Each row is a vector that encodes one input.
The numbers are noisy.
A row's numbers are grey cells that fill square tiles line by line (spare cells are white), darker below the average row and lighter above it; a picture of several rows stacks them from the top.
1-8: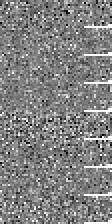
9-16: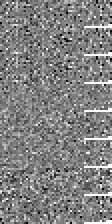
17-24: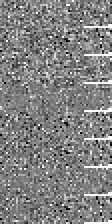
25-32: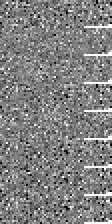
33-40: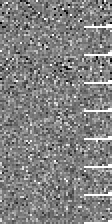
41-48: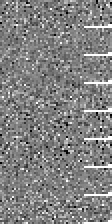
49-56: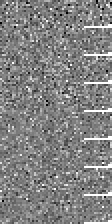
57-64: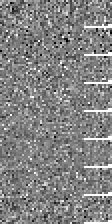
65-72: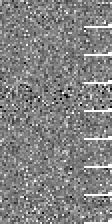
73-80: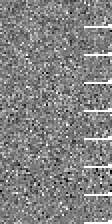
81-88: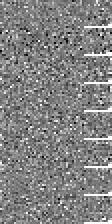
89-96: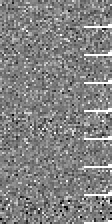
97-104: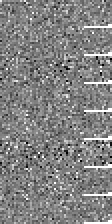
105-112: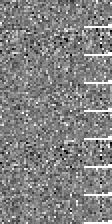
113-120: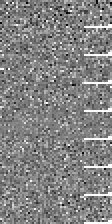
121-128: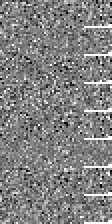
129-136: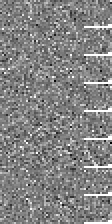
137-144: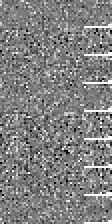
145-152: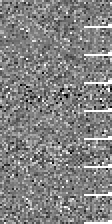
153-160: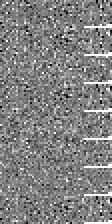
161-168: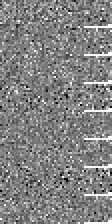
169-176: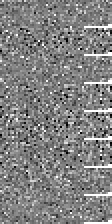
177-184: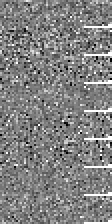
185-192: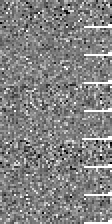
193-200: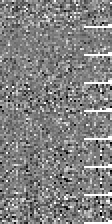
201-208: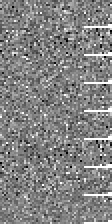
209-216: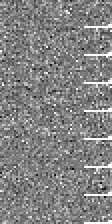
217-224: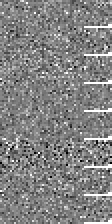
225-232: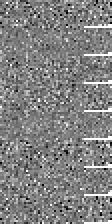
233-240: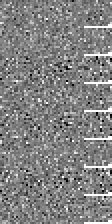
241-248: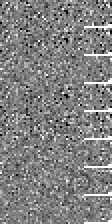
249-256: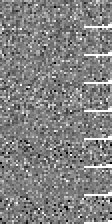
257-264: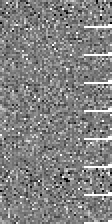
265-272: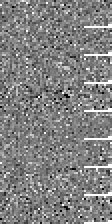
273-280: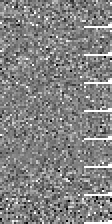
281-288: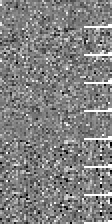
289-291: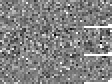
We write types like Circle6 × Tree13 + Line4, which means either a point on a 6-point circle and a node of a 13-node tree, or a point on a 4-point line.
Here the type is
Bool × (Tree10 + Unit) × (Tree14 × Tree14 + Unit).
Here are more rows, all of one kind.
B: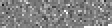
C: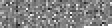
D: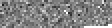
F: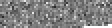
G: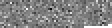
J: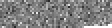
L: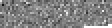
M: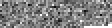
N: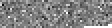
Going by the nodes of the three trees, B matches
D and N.
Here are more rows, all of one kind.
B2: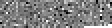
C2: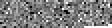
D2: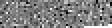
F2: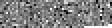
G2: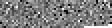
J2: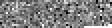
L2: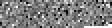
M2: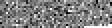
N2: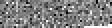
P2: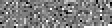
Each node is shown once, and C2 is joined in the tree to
M2.
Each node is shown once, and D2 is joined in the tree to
F2.
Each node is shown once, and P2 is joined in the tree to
F2 and N2.
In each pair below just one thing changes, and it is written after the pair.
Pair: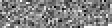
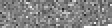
the node of one of the three trees
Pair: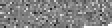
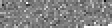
the true/false value
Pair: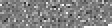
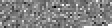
the true/false value
